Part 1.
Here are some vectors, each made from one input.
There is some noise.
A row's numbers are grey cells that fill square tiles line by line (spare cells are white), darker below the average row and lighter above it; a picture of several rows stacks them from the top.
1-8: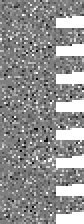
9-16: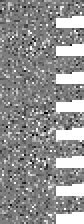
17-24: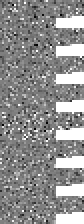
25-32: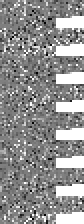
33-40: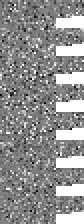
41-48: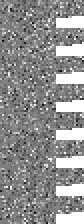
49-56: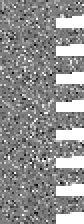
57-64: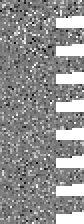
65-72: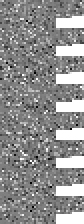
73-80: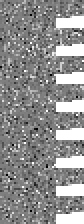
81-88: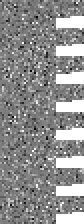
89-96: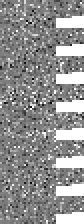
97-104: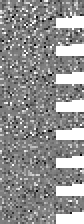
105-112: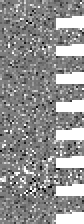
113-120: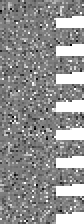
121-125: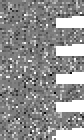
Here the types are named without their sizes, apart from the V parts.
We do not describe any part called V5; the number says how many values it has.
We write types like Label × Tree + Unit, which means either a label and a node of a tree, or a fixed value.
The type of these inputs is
(Line + V5) × (Tree + Unit).
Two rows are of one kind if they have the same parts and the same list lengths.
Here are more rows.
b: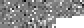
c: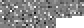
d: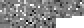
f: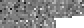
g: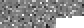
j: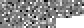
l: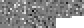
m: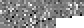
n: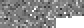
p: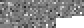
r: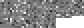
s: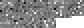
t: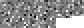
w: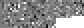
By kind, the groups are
b, f, g, n, p, s
c, m
d, j, l, r, t
w

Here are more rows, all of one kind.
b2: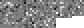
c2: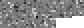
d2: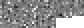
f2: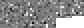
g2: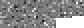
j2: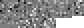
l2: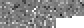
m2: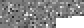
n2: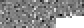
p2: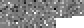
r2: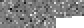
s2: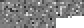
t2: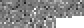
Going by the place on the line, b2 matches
f2, m2 and s2.
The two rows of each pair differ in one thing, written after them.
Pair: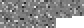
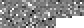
the value of V5
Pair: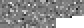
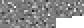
the value of V5
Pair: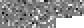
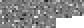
the node of the tree
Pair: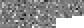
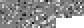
the node of the tree
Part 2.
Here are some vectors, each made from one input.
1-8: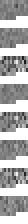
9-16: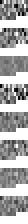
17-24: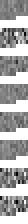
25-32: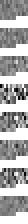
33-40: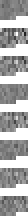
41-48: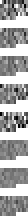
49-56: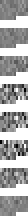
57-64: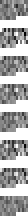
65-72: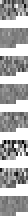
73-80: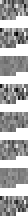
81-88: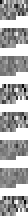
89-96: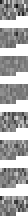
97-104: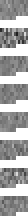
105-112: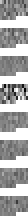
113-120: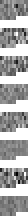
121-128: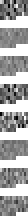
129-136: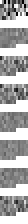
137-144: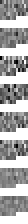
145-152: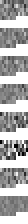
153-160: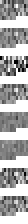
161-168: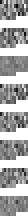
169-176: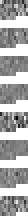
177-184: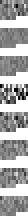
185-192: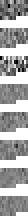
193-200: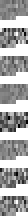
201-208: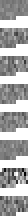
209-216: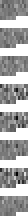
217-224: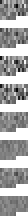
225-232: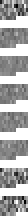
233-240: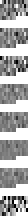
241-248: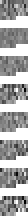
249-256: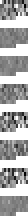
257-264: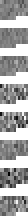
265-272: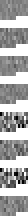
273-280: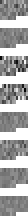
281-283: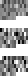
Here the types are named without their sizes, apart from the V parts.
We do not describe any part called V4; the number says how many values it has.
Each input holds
either a fixed value, or a label, a true/false value and a value of V4.
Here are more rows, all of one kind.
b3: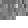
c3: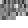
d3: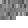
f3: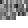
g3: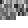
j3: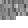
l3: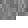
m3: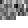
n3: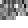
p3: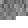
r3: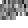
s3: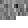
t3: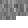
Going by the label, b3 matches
g3 and n3.
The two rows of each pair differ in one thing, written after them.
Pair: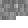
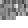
the value of V4
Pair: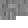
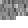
the true/false value
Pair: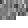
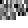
the true/false value
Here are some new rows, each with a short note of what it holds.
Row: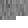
a label, a true/false value and a value of V4
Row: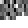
a fixed value
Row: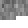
a label, a true/false value and a value of V4
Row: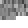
a label, a true/false value and a value of V4
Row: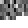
a fixed value
